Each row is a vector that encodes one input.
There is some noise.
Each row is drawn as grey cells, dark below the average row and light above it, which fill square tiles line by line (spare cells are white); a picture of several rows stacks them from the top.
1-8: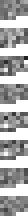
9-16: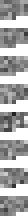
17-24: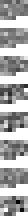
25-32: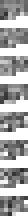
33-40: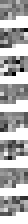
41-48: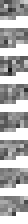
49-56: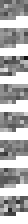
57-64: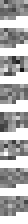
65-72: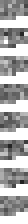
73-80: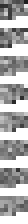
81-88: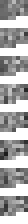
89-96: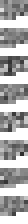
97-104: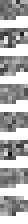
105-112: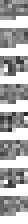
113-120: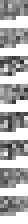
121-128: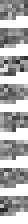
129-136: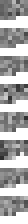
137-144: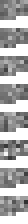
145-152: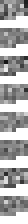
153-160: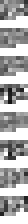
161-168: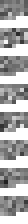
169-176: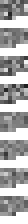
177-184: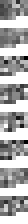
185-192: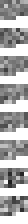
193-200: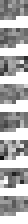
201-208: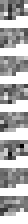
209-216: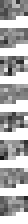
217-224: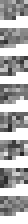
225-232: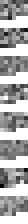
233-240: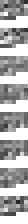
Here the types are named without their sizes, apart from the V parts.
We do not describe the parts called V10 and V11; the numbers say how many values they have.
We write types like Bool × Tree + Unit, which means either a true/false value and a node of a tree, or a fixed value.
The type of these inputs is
(Bool × Bool × Bool × Bool + Unit) × Line + V10 × V11.
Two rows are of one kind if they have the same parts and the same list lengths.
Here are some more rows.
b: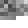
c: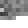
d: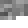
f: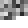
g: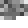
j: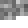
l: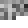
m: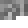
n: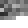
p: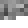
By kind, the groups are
b, c, g, n
d, j, l, m, p
f

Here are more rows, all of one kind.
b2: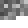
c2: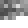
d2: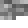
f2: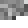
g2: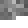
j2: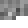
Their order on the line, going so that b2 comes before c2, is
f2, g2, b2, j2, d2, c2.
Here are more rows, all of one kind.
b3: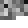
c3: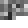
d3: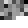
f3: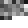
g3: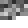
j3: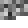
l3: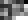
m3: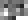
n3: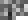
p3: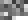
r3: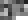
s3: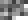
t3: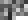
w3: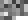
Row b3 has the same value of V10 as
d3, j3, n3 and t3.
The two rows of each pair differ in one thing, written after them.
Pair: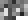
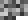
the value of V11
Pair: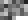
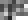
the value of V10
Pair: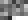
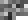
the value of V11
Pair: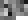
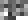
the value of V11
